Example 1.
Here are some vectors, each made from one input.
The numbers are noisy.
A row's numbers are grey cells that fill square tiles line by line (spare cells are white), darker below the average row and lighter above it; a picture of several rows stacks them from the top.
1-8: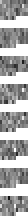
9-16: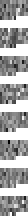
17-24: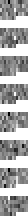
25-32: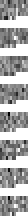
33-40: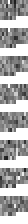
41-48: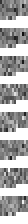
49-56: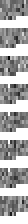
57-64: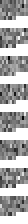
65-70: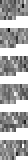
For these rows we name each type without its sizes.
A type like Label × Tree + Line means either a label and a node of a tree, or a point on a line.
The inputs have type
Bool × Bool × Bool × Tree.
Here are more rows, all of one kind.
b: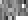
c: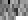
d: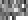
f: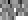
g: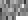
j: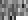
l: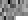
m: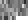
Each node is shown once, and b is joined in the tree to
f, g and m.
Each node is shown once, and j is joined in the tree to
g.
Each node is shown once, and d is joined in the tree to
f.
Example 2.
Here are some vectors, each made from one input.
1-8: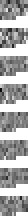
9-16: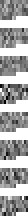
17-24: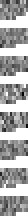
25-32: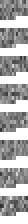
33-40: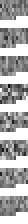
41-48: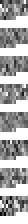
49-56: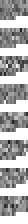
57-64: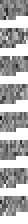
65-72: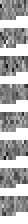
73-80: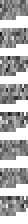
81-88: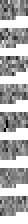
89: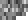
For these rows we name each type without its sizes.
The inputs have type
(Bool × Bool × Bool + Unit) × Label.
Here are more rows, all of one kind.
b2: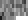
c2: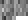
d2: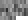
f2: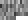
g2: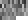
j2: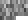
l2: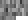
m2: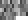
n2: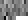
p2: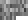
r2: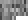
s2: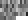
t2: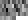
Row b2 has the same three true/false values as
j2, p2 and r2.
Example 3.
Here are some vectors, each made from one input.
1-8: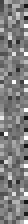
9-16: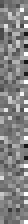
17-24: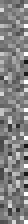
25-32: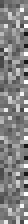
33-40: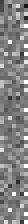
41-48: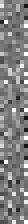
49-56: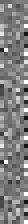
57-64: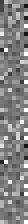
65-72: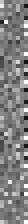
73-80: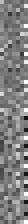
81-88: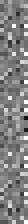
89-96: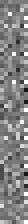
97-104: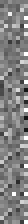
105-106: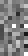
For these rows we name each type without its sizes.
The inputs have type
Bool × Bool × Bool + Line.
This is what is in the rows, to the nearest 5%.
About 40% of them hold a point on a line. The rest hold three true/false values.
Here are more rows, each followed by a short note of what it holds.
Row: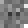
three true/false values
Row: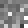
three true/false values
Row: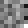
a point on a line
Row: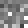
three true/false values
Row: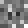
three true/false values
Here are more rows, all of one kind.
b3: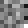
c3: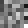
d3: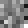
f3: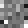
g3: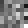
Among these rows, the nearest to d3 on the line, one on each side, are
b3 and f3.
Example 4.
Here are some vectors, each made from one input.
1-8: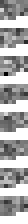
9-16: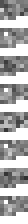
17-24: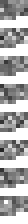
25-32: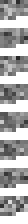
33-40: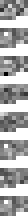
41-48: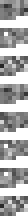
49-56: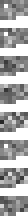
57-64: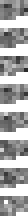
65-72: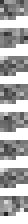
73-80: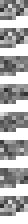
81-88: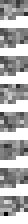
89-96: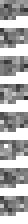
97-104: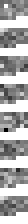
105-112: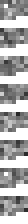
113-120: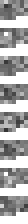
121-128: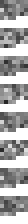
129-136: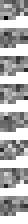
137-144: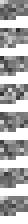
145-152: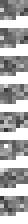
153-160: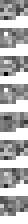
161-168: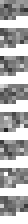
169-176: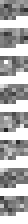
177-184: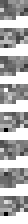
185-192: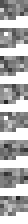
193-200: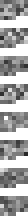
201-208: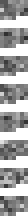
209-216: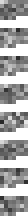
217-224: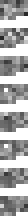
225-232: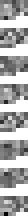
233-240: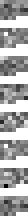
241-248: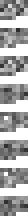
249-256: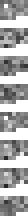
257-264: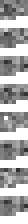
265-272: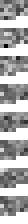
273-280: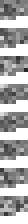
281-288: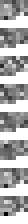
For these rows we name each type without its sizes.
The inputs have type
Bool × Bool × Bool + Line.
